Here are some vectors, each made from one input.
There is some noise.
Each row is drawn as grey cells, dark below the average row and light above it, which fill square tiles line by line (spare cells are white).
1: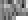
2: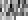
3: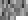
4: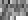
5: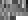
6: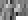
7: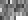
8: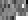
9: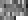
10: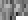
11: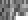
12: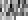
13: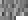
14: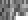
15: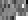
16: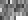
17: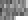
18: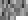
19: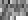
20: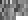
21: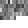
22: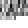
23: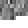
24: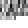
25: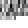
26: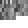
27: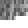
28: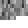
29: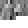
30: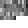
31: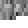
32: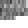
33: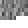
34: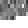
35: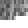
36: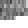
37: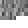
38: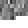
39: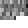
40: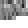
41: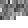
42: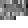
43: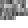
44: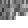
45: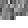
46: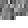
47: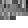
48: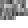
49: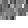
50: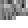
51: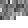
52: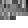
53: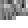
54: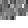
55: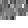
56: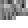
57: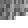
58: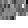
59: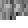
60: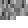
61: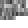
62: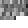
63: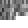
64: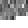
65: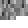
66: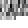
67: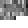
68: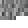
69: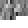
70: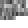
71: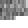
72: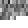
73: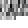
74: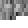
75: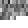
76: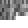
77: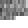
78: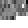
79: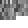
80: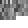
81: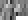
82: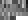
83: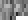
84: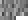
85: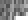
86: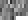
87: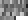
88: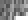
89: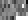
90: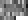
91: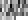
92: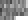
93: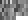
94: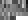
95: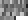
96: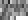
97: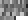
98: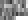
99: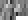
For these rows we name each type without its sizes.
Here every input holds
either a point on a circle and a true/false value, or a fixed value.
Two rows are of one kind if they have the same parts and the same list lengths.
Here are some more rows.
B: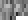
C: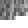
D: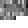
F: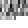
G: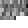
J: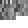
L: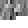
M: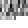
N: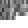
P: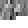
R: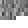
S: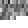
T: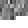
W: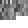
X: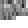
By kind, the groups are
B, C, D, G, J, L, N, P, R, S, T, W, X
F, M

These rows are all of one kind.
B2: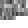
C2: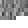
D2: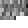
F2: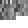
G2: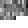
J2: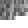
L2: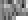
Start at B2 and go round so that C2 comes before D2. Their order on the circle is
B2, L2, C2, D2, G2, F2, J2.
